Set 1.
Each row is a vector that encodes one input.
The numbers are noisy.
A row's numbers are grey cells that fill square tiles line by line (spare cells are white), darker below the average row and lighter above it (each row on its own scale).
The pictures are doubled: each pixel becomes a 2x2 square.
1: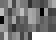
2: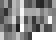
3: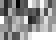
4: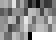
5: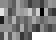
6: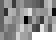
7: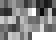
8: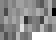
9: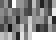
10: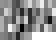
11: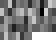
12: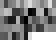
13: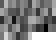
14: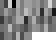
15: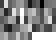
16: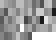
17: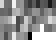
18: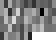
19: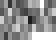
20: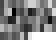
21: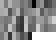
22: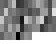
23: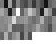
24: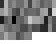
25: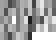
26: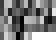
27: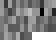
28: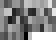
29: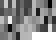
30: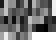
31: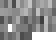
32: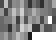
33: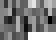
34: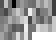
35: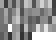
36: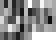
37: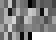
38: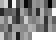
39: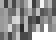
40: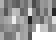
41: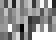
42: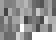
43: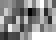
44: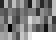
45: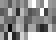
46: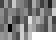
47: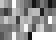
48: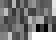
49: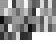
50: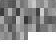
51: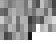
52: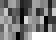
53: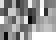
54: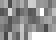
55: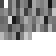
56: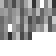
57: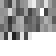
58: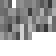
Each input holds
four true/false values.
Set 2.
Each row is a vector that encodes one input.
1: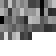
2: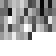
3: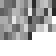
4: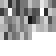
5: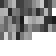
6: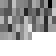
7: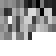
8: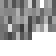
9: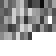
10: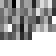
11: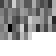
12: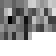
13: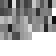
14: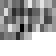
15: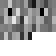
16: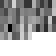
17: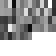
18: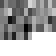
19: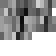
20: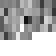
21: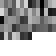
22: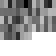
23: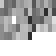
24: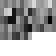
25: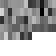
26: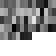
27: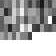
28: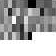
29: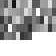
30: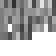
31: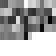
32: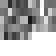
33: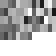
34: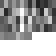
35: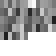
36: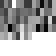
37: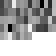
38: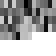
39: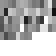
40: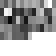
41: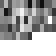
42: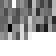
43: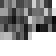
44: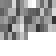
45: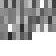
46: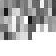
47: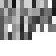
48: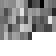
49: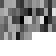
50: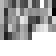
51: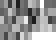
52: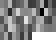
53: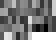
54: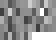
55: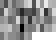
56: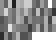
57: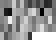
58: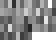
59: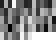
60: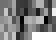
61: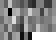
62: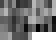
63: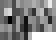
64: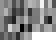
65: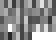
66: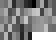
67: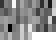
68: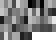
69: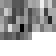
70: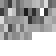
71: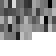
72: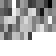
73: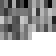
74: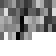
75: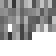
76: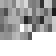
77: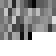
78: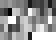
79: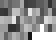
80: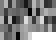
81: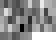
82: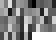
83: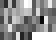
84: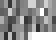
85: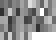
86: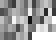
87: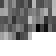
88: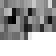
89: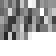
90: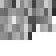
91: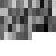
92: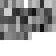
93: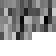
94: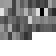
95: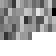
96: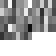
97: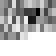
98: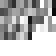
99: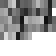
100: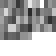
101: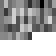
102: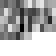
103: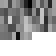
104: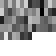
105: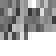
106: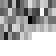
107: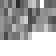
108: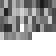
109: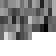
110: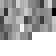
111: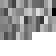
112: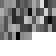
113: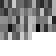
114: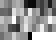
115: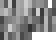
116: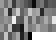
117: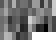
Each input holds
four true/false values.
